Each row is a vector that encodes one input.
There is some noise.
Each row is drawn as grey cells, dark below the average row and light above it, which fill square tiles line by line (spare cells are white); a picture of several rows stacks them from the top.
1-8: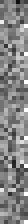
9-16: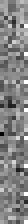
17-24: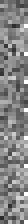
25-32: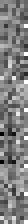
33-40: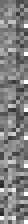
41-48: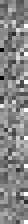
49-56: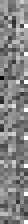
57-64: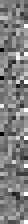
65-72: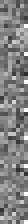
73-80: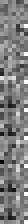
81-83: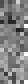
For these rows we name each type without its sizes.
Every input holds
either a label and a true/false value, or a point on a line.
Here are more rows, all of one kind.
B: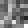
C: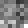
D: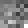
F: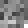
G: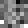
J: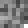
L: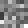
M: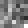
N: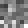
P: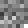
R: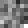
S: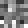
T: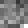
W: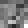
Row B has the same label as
J, M and R.
